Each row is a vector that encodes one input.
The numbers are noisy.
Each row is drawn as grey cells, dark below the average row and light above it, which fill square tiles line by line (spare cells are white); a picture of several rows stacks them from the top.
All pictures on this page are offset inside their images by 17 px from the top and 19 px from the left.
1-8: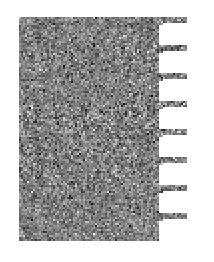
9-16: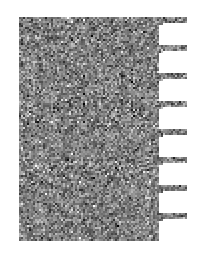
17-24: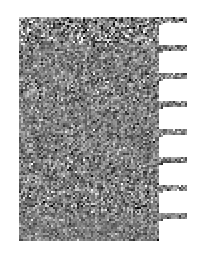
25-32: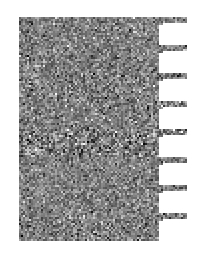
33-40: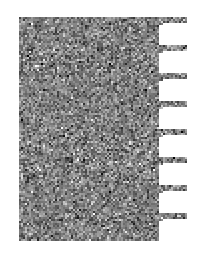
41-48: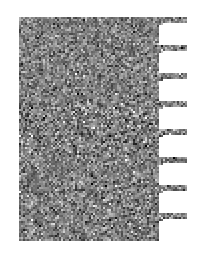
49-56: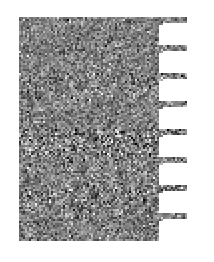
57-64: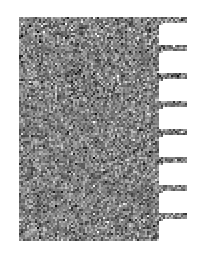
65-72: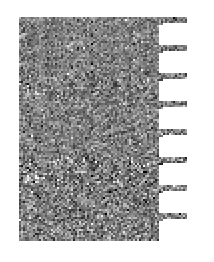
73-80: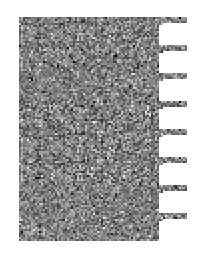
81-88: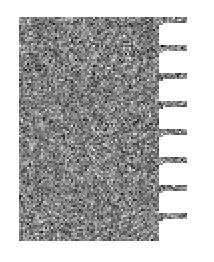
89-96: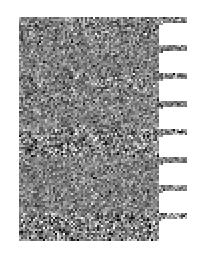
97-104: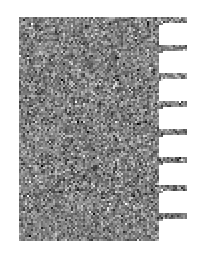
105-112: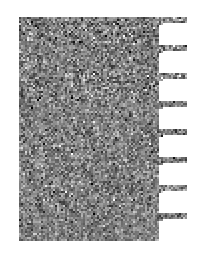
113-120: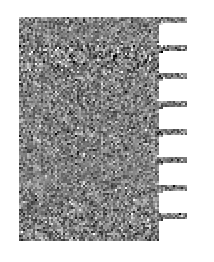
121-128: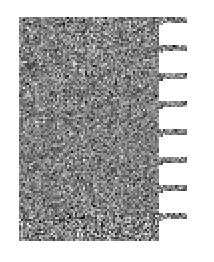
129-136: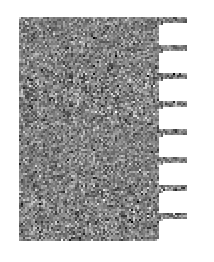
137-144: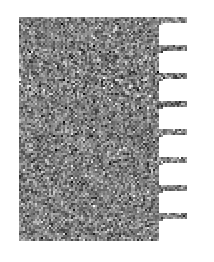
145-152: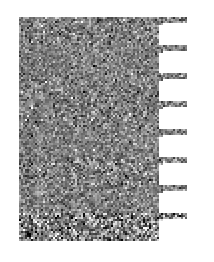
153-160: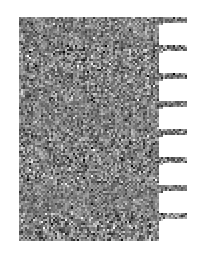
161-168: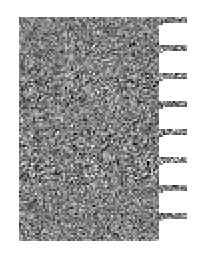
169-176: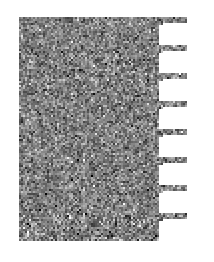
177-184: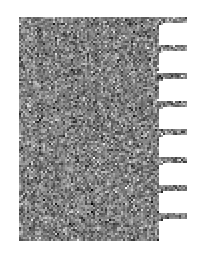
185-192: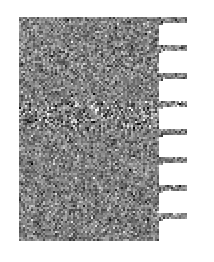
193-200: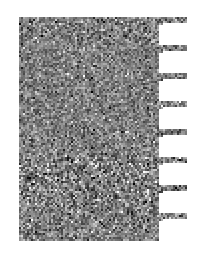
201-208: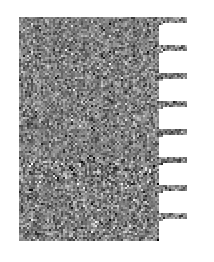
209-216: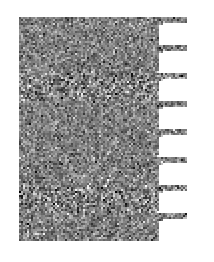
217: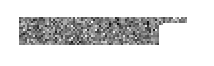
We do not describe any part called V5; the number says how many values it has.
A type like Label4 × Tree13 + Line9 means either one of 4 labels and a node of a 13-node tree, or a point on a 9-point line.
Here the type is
(Bool × Circle11 + Line9) × V5.
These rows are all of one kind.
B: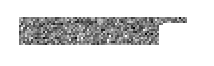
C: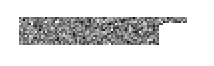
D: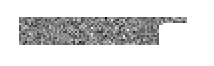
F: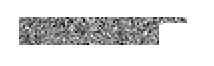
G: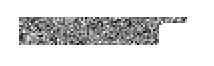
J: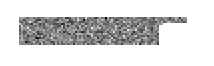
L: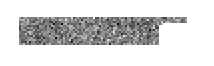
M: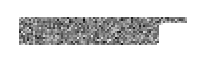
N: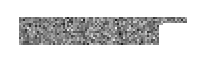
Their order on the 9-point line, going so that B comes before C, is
D, J, L, B, M, G, F, C, N.
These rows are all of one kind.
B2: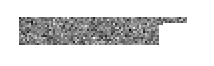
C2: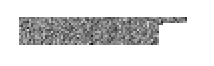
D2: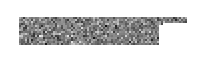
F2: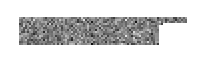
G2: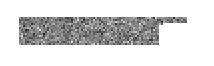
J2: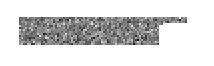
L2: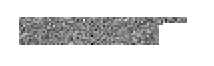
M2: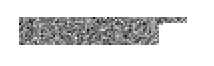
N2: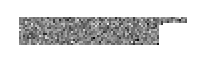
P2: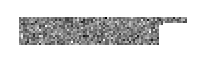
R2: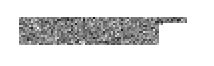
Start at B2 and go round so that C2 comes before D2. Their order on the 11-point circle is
B2, F2, J2, L2, C2, R2, G2, N2, P2, D2, M2.
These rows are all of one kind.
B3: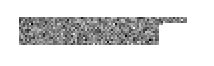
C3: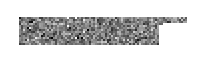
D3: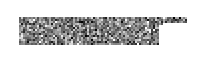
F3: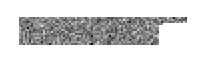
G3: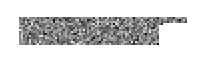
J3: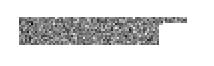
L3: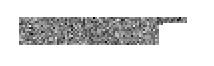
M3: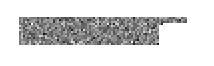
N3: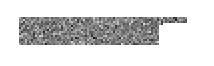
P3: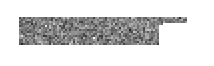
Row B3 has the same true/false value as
G3, M3 and N3.
